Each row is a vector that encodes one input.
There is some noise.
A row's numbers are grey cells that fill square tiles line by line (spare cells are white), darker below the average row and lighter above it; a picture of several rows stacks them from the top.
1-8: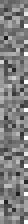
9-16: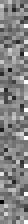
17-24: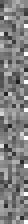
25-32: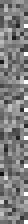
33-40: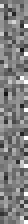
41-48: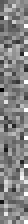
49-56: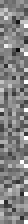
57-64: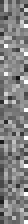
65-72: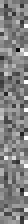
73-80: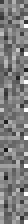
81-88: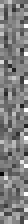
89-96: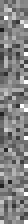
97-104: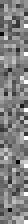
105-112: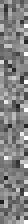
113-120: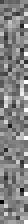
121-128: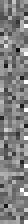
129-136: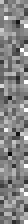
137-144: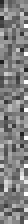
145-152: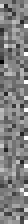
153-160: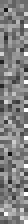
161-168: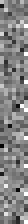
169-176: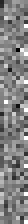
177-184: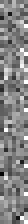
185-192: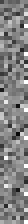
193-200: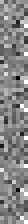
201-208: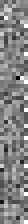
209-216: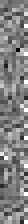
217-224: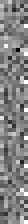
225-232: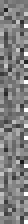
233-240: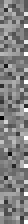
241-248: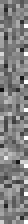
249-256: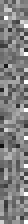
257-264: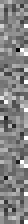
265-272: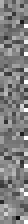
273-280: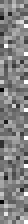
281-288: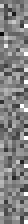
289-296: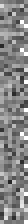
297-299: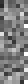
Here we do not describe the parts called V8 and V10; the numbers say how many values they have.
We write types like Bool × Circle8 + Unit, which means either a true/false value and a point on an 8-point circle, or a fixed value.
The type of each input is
(Line6 + V8) × V10 + List2(Line7).
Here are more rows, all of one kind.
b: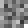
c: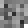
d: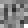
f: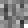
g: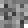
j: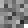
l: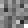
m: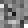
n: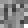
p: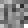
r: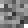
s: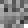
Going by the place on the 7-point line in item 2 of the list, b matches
l and s.
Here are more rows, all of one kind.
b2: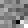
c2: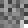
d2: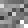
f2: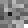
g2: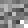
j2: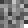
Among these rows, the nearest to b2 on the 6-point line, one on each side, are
c2 and g2.
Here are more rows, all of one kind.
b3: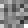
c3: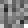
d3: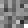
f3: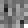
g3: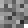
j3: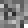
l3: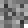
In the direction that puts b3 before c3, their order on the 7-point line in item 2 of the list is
g3, d3, b3, c3, l3, j3, f3.
